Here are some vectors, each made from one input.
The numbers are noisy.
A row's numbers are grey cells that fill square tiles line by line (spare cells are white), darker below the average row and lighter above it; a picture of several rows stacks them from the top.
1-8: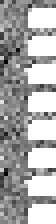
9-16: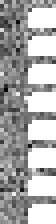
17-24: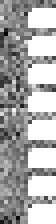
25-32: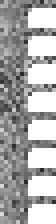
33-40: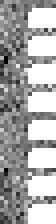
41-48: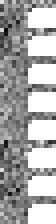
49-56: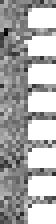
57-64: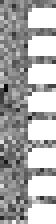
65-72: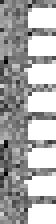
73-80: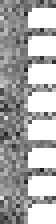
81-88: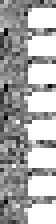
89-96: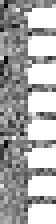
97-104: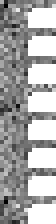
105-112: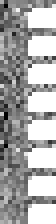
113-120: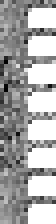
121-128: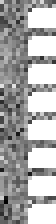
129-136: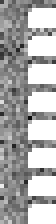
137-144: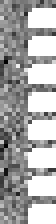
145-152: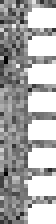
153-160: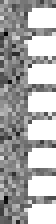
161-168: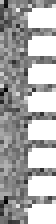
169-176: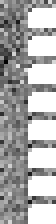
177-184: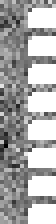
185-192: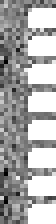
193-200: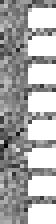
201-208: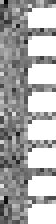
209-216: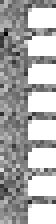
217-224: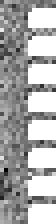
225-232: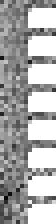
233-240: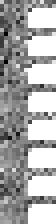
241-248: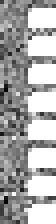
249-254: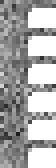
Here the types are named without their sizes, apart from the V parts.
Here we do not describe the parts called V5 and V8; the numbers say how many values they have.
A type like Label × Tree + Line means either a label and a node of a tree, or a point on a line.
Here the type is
Bool × V5 × V8 + List(Line).
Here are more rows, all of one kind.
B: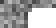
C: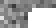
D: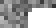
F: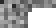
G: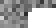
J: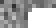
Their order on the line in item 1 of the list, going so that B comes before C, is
F, B, J, C, G, D.
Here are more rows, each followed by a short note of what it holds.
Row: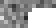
a list of two items
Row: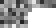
the empty list
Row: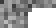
a list of two items
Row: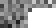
a true/false value, a value of V5 and a value of V8
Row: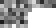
the empty list
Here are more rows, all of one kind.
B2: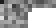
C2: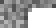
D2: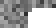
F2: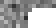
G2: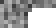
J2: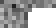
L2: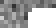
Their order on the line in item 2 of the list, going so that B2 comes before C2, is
J2, F2, L2, B2, G2, D2, C2.
